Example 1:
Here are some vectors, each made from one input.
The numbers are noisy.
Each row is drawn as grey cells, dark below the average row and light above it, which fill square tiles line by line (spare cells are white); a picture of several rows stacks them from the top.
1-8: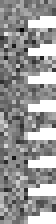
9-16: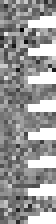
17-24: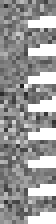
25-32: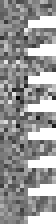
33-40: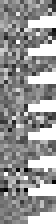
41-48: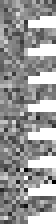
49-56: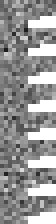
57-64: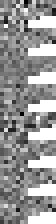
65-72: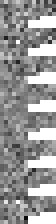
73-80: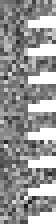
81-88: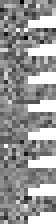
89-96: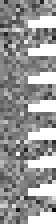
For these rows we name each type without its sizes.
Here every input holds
either a point on a circle, or a node of a tree.
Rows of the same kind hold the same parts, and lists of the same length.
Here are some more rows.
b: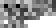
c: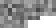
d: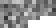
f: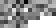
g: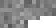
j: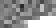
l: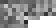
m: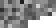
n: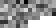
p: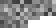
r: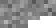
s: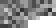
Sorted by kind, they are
b, c, f, m, n
d, g, j, l, p, r, s

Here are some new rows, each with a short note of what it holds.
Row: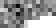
a point on a circle
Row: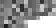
a node of a tree
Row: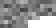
a node of a tree
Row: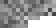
a node of a tree
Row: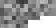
a point on a circle
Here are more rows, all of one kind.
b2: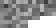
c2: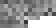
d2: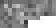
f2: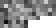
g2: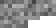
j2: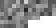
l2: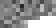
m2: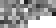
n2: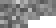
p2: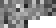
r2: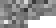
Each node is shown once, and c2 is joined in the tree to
d2 and m2.
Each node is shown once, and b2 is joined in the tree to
d2 and l2.
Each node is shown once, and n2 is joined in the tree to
d2 and f2.
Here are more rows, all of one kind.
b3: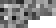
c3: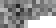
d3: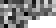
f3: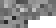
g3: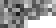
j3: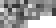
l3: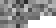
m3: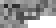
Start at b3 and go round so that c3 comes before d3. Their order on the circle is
b3, l3, g3, m3, c3, j3, d3, f3.
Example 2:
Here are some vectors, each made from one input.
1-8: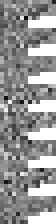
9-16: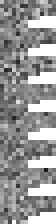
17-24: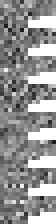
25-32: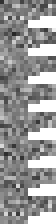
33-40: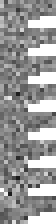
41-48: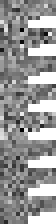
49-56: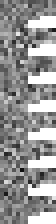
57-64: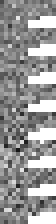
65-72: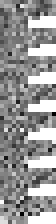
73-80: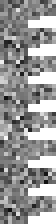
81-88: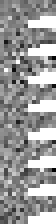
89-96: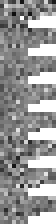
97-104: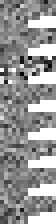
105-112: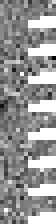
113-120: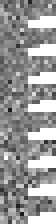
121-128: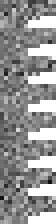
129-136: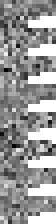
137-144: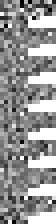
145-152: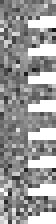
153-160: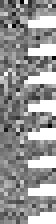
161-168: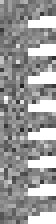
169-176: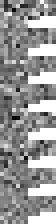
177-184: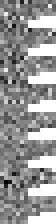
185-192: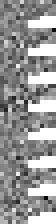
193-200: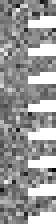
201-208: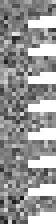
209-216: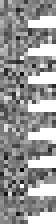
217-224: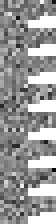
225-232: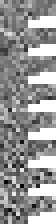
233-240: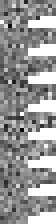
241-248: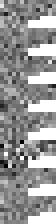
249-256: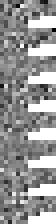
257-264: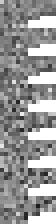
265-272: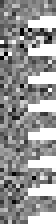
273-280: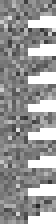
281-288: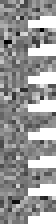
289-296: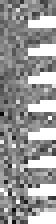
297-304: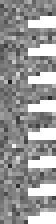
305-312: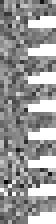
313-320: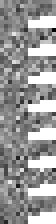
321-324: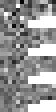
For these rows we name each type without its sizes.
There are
3 kinds of row.
